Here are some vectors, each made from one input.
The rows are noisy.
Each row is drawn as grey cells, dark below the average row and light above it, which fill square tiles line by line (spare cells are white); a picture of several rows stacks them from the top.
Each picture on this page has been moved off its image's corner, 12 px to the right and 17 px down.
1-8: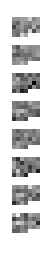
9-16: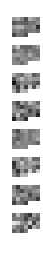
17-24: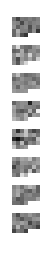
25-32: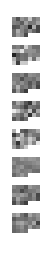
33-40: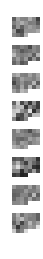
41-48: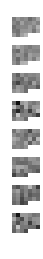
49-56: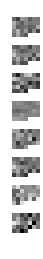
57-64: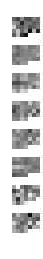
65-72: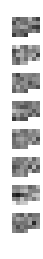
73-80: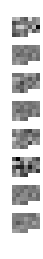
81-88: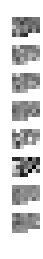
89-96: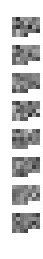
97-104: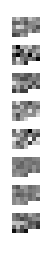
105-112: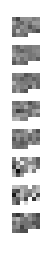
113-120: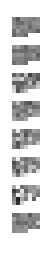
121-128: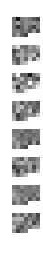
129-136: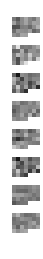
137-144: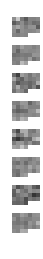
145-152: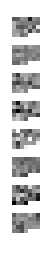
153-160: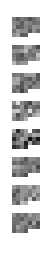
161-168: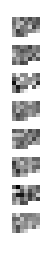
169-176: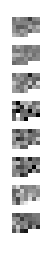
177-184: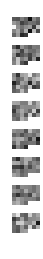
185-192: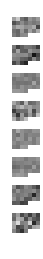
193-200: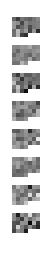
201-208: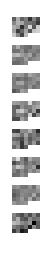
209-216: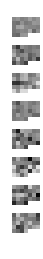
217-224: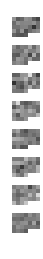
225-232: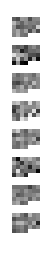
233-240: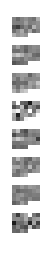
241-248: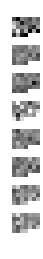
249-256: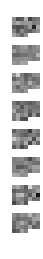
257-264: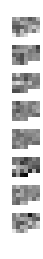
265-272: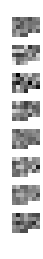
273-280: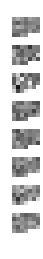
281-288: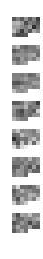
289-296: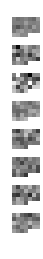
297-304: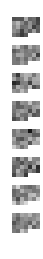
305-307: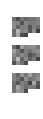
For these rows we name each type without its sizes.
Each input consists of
either a node of a tree, or four true/false values.
